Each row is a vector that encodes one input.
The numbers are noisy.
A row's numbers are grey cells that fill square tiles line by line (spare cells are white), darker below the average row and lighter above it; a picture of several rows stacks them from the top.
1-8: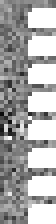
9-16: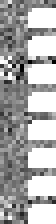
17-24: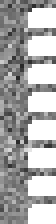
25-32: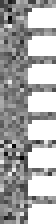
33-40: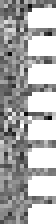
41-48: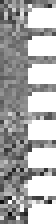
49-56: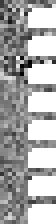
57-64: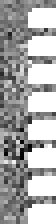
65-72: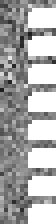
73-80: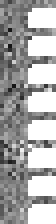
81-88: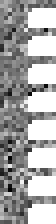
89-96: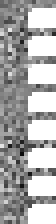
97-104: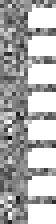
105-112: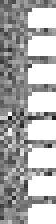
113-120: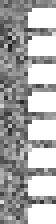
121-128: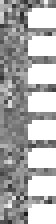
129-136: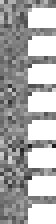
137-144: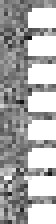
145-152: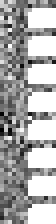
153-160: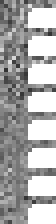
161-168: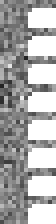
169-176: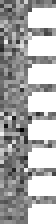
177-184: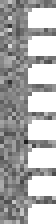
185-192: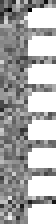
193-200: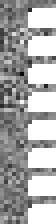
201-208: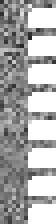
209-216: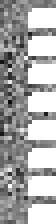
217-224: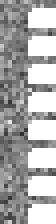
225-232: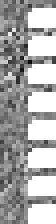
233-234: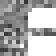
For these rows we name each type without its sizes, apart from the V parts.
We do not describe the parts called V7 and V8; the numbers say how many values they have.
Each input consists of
a value of V7 and a value of V8, together with a list of points on a line.
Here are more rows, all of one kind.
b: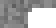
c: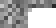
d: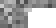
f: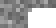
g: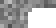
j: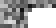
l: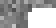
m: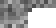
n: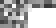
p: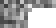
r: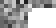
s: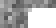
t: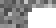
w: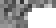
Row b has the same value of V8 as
g, s and w.
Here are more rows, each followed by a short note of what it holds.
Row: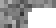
a value of V7 and a value of V8, together with the empty list
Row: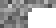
a value of V7 and a value of V8, together with a list of two items
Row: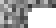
a value of V7 and a value of V8, together with a list of three items
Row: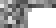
a value of V7 and a value of V8, together with a list of one item
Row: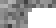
a value of V7 and a value of V8, together with the empty list
